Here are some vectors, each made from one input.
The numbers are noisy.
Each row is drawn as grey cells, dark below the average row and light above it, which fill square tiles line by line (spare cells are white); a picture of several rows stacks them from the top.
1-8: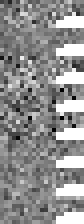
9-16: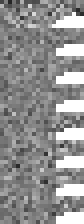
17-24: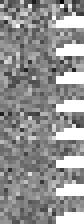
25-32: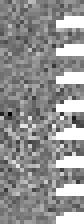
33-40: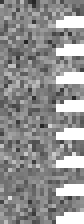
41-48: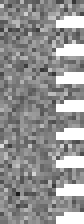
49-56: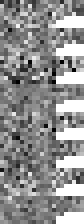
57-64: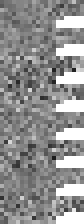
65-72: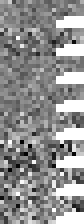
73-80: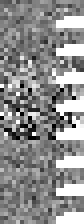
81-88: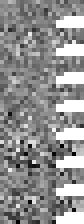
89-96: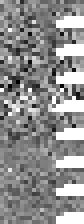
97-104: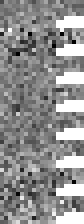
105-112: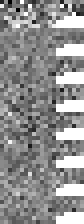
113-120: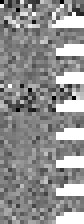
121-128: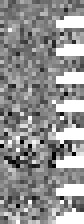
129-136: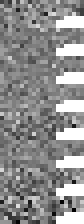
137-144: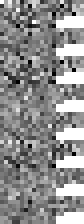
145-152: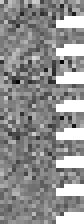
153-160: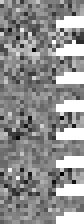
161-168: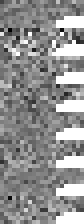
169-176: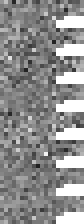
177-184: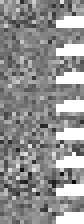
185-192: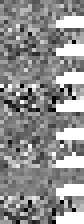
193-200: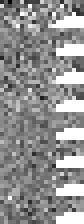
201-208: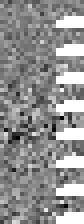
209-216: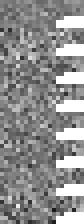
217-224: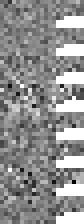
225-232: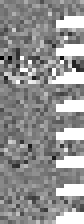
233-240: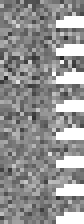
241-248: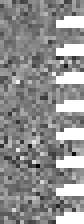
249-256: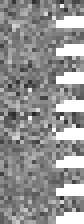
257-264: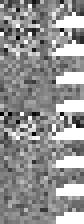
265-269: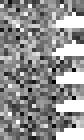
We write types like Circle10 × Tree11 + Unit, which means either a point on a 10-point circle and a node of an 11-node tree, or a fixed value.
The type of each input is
Line4 × Line4 × Line13.
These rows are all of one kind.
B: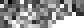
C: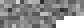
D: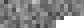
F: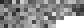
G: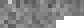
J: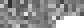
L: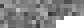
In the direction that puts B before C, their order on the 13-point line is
J, G, L, F, D, B, C.
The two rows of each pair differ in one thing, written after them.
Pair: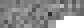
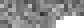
the place on the 13-point line
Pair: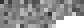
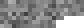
the place on one of the two 4-point lines
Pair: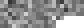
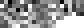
the place on one of the two 4-point lines
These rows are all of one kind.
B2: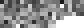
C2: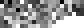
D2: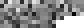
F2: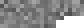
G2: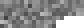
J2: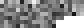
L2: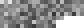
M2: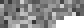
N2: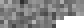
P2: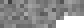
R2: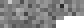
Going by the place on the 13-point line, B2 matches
D2 and M2.
